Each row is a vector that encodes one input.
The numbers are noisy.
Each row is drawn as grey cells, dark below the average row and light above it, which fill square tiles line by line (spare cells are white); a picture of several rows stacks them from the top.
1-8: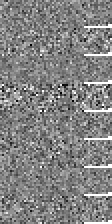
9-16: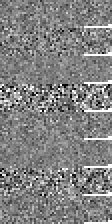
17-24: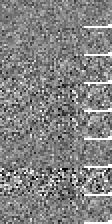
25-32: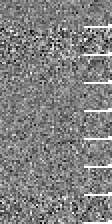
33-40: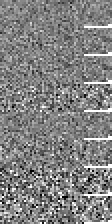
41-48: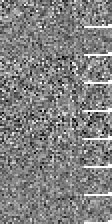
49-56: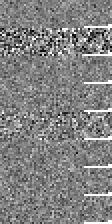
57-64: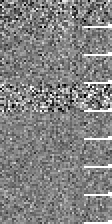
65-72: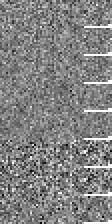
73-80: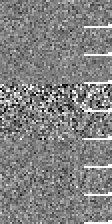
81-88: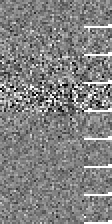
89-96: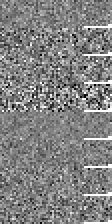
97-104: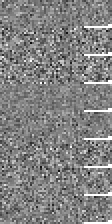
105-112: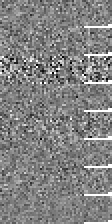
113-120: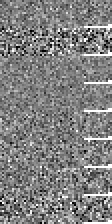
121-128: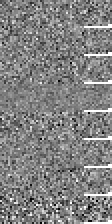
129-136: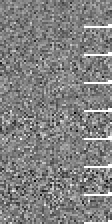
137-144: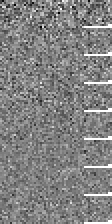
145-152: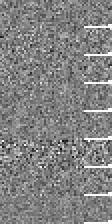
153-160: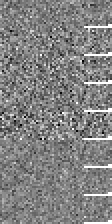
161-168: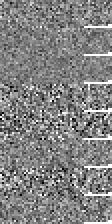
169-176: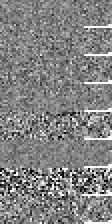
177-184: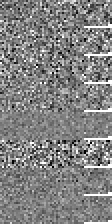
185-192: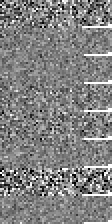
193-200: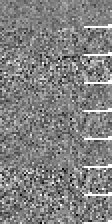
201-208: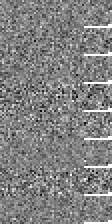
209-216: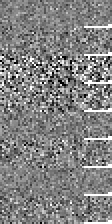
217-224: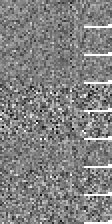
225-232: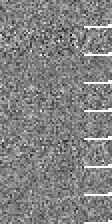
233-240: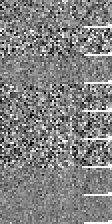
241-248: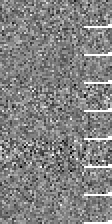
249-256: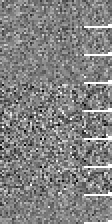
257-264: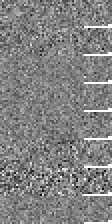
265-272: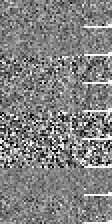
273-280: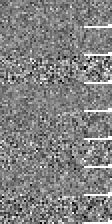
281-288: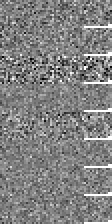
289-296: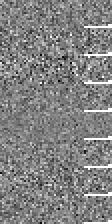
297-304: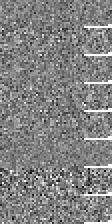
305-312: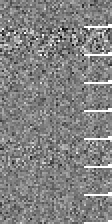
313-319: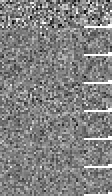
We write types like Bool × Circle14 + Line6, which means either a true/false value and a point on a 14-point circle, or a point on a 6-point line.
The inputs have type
Bool × Tree9 × (Tree10 + Unit) + List3(Circle9).
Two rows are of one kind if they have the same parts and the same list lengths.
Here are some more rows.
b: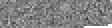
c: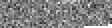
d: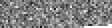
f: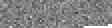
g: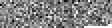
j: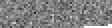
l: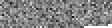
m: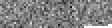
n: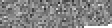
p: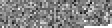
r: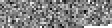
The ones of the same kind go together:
b, c, f, p
d, m
g
j, n
l
r

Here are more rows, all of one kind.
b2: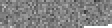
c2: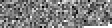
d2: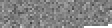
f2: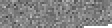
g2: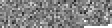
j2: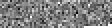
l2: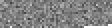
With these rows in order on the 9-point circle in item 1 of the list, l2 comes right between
b2 and j2.
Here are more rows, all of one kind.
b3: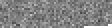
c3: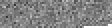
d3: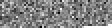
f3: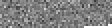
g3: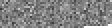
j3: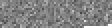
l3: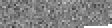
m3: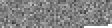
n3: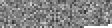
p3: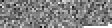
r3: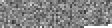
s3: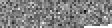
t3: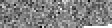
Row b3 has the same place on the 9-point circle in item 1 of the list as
m3, n3 and r3.
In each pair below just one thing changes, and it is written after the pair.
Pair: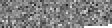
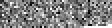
the node of one of the two trees
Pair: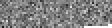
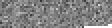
the node of one of the two trees
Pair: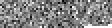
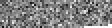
the true/false value
